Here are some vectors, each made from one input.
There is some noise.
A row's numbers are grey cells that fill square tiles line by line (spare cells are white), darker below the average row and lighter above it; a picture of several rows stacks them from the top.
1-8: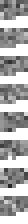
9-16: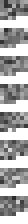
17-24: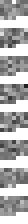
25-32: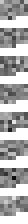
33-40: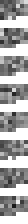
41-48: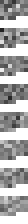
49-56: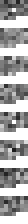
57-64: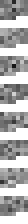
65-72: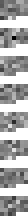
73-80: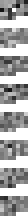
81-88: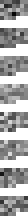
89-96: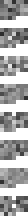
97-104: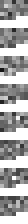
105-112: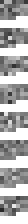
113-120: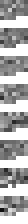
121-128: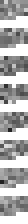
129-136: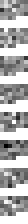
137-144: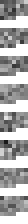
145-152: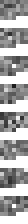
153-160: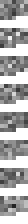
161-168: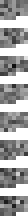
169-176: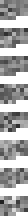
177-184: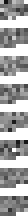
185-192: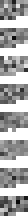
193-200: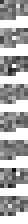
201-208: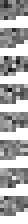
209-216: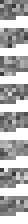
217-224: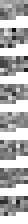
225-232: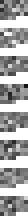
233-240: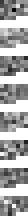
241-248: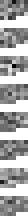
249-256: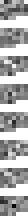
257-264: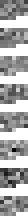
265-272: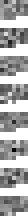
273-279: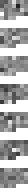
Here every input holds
one of 9 labels, together with either a fixed value, or three true/false values.
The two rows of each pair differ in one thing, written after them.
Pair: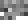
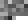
one of the three true/false values
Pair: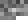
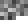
one of the three true/false values
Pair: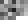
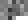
the label
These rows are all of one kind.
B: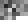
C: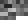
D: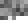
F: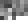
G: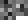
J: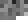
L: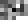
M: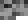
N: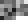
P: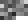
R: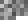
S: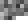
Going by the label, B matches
N and P.
